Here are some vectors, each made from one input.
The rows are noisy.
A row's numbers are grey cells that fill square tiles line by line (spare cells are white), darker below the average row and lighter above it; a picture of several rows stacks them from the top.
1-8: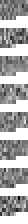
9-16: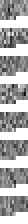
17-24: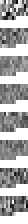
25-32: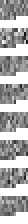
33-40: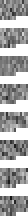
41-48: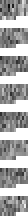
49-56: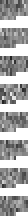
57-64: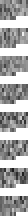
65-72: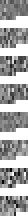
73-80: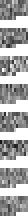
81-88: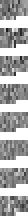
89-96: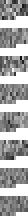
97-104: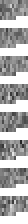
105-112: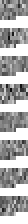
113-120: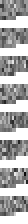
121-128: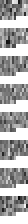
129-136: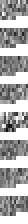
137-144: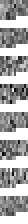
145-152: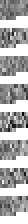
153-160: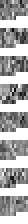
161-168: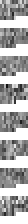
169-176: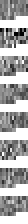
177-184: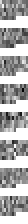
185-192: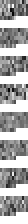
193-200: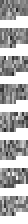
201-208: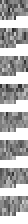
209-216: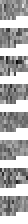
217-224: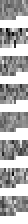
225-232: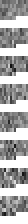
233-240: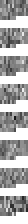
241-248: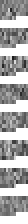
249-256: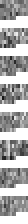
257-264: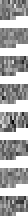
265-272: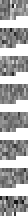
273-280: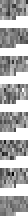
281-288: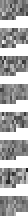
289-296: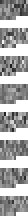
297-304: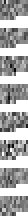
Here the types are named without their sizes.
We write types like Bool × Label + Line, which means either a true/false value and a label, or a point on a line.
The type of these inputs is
Tree.
